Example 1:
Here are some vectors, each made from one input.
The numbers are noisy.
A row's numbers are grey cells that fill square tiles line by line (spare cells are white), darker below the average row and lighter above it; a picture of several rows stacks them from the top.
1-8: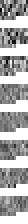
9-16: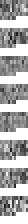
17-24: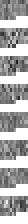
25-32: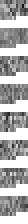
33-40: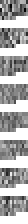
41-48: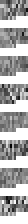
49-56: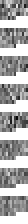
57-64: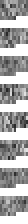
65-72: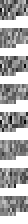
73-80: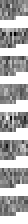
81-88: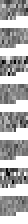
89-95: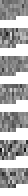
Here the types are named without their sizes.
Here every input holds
a list of points on a circle.
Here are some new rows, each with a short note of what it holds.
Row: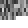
the empty list
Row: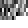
the empty list
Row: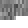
a list of one item
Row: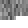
a list of one item
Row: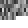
the empty list
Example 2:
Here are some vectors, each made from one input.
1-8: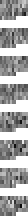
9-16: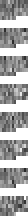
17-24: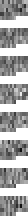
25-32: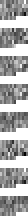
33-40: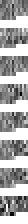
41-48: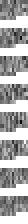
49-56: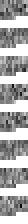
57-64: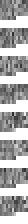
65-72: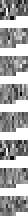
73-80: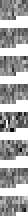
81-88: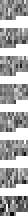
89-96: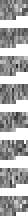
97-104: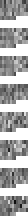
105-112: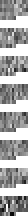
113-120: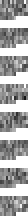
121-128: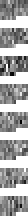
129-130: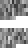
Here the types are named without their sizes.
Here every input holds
a list of points on a line.
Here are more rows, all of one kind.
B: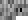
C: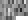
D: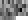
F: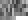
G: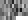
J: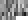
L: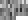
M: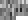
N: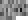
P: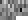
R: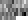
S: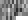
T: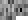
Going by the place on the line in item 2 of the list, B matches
D, L and M.
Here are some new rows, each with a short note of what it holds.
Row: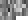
a list of one item
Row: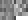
a list of one item
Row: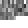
a list of two items
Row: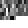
the empty list
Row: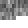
a list of one item
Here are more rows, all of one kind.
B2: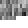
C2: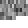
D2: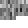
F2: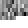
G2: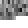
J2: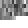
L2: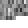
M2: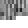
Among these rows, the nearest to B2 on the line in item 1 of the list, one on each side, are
D2 and F2.
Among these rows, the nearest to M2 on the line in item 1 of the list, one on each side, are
C2 and J2.
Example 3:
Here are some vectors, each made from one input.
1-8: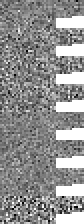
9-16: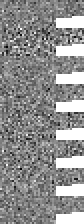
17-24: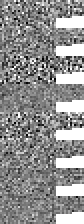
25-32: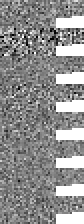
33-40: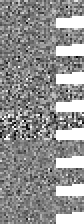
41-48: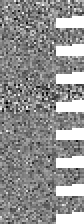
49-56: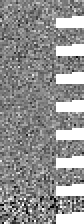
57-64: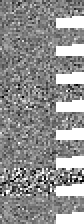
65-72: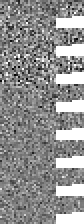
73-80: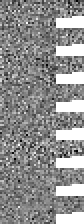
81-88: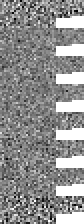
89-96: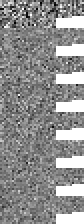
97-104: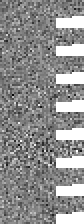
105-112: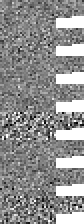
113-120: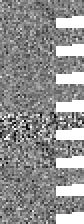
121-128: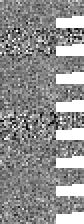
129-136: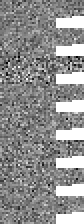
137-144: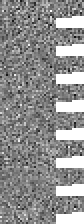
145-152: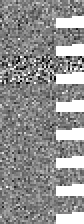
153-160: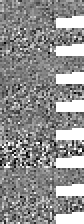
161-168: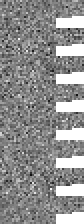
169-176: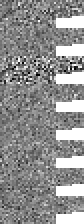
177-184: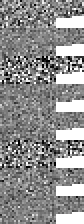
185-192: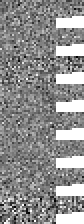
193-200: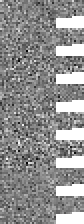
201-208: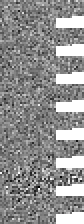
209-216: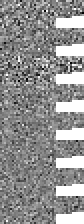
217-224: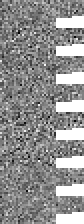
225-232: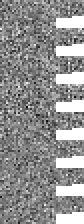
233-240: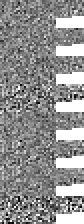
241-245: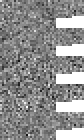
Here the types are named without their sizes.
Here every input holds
a list of points on a line.
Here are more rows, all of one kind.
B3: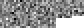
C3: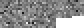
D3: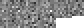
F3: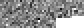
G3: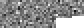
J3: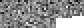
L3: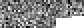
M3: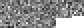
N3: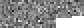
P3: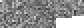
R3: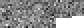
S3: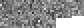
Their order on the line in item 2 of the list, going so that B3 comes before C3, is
B3, F3, S3, D3, L3, N3, M3, R3, J3, G3, P3, C3.
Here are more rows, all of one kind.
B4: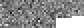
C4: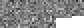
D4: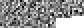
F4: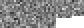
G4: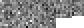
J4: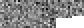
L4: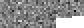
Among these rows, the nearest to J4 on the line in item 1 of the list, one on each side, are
D4 and L4.
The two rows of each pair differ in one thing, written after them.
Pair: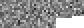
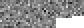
the place on the line in item 2 of the list
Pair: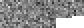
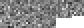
the place on the line in item 1 of the list
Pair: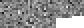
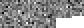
the place on the line in item 1 of the list
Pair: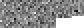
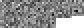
the place on the line in item 1 of the list
